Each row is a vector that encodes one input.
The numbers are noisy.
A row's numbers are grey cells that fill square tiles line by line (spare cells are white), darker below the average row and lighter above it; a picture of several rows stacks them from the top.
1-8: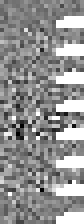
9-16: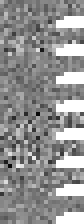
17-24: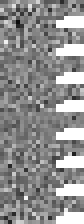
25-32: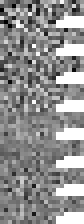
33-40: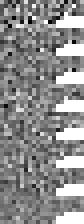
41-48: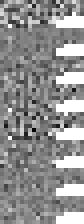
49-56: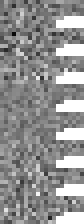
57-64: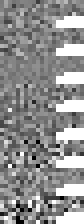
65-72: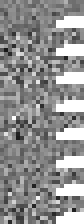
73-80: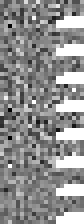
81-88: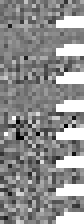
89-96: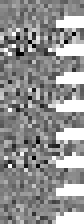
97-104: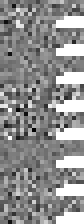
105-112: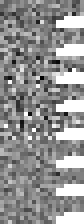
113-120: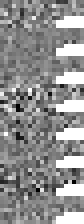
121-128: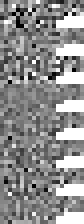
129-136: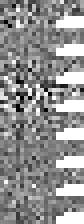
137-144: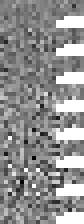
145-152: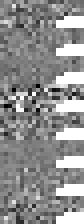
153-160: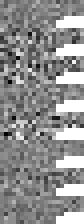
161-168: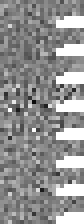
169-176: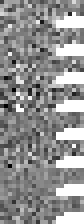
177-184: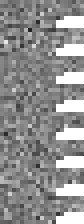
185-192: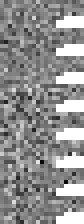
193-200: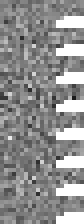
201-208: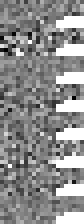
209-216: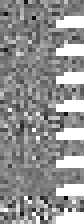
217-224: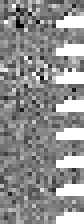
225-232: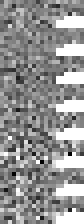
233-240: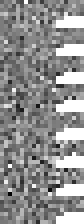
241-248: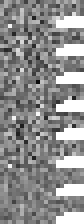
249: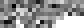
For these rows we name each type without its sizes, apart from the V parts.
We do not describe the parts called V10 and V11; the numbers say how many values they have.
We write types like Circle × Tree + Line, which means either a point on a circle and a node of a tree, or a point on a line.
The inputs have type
(Bool × Bool × Bool + Line) × V10 + V11.
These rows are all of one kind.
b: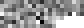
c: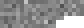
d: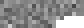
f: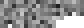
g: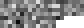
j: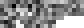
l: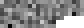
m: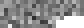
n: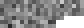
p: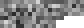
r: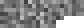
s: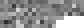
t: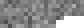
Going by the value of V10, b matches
j and l.
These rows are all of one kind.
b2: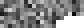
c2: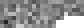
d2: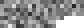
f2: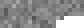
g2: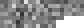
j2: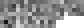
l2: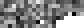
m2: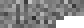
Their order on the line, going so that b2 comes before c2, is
l2, d2, g2, m2, j2, b2, c2, f2.
